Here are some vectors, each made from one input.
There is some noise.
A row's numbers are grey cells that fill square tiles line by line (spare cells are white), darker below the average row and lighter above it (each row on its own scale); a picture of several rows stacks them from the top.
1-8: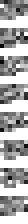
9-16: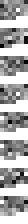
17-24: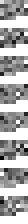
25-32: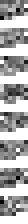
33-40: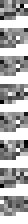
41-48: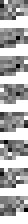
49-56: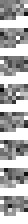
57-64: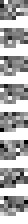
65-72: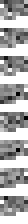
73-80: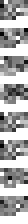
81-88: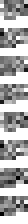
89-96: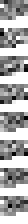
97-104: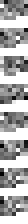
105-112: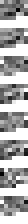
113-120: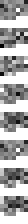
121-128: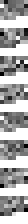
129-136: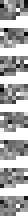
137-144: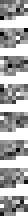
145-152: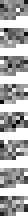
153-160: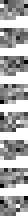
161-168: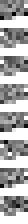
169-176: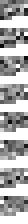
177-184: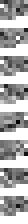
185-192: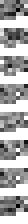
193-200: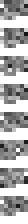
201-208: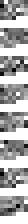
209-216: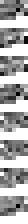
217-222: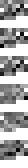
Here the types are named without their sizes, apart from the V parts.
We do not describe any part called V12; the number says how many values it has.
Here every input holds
either a point on a line, or a true/false value and a value of V12.
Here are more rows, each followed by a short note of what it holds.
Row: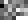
a point on a line
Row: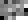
a true/false value and a value of V12
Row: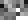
a point on a line
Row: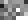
a point on a line
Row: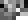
a point on a line
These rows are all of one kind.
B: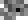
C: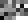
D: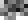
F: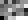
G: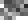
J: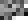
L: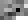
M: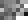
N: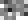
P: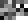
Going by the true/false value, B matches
D, G and N.
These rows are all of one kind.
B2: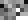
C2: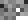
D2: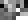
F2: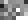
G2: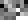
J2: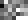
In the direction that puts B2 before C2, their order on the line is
D2, G2, B2, C2, F2, J2.
